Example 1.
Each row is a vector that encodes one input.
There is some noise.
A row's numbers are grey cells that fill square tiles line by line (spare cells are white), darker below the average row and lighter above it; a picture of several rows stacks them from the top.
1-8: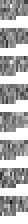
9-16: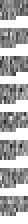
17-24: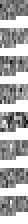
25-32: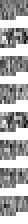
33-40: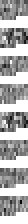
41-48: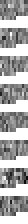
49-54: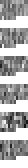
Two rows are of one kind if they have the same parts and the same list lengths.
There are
3 kinds of row.
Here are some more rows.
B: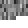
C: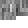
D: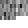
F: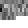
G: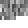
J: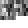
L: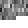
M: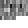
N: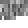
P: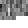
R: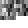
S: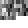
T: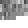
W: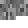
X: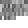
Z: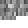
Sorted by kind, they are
B, C, F, L, P, W, Z
D, G, M, N, T, X
J, R, S

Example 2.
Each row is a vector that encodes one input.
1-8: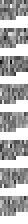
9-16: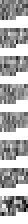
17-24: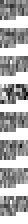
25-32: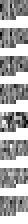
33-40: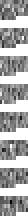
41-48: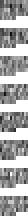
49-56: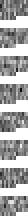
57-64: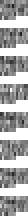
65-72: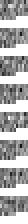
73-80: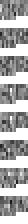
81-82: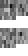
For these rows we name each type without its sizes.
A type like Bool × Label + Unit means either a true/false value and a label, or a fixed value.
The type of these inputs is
List(Line).
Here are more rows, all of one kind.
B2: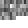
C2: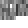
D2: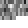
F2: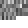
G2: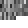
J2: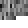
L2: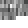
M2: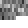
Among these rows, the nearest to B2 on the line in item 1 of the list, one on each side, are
D2 and L2.
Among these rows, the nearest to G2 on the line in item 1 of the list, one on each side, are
F2 and J2.
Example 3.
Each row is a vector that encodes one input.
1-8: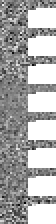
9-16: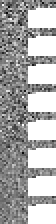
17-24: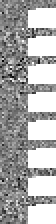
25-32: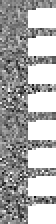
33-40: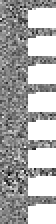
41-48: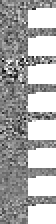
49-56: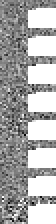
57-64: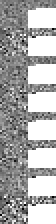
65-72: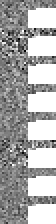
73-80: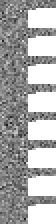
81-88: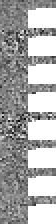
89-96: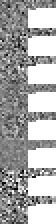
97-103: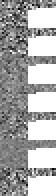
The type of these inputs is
Circle8 + Tree11 + Unit.
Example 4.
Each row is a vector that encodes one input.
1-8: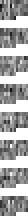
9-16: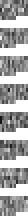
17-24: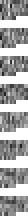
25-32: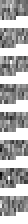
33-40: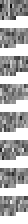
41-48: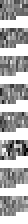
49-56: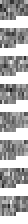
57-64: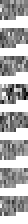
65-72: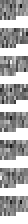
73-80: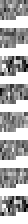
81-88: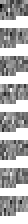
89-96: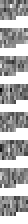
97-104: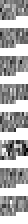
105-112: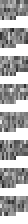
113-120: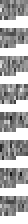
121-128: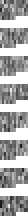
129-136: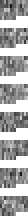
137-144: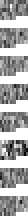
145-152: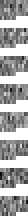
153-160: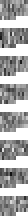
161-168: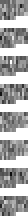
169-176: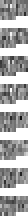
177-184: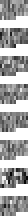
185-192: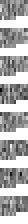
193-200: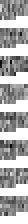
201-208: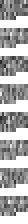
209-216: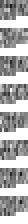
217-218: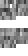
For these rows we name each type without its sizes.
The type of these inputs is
List(Line).
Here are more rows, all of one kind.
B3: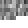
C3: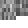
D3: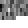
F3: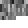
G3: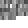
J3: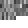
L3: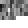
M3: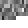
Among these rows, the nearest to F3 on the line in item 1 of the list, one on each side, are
L3 and M3.
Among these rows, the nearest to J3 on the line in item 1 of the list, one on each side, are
C3 and D3.
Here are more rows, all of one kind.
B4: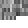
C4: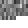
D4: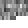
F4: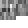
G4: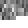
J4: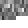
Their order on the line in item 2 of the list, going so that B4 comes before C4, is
F4, G4, B4, J4, C4, D4.
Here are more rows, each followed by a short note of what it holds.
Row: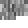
a list of one item
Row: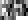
the empty list
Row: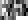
the empty list
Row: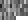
a list of two items
